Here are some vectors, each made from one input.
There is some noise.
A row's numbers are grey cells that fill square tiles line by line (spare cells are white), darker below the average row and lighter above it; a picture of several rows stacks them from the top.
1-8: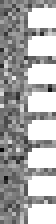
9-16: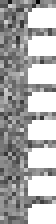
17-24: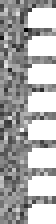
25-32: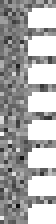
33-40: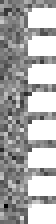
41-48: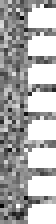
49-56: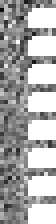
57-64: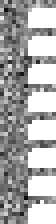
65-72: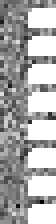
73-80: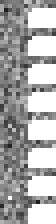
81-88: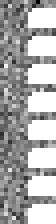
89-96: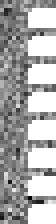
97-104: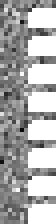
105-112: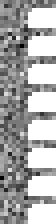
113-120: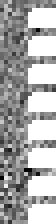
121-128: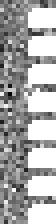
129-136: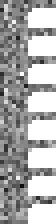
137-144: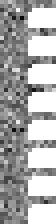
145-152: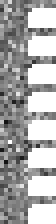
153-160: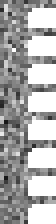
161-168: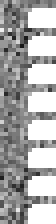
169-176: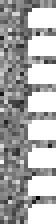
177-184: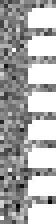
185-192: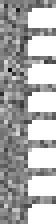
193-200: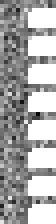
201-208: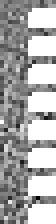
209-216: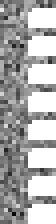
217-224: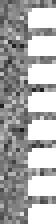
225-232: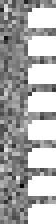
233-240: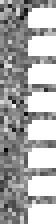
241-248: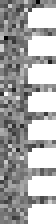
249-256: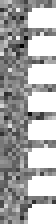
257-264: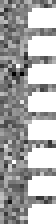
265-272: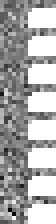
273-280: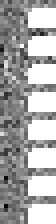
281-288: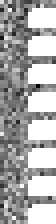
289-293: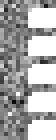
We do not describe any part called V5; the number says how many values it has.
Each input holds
either a node of a 10-node tree, or a list of up to two items, each a true/false value and a value of V5.
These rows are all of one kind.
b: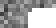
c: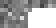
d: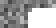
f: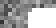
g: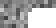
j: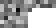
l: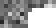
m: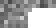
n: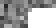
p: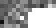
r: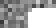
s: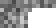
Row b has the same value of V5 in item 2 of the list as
g and m.
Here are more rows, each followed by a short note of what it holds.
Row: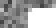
a list of two items
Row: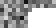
a node of a 10-node tree
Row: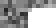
a list of one item
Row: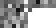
the empty list
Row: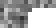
a node of a 10-node tree
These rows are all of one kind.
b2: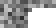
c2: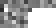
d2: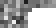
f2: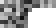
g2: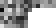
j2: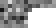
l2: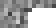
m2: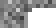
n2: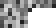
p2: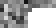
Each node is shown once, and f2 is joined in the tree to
b2 and l2.
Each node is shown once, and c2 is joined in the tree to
b2 and p2.
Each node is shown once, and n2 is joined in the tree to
l2.
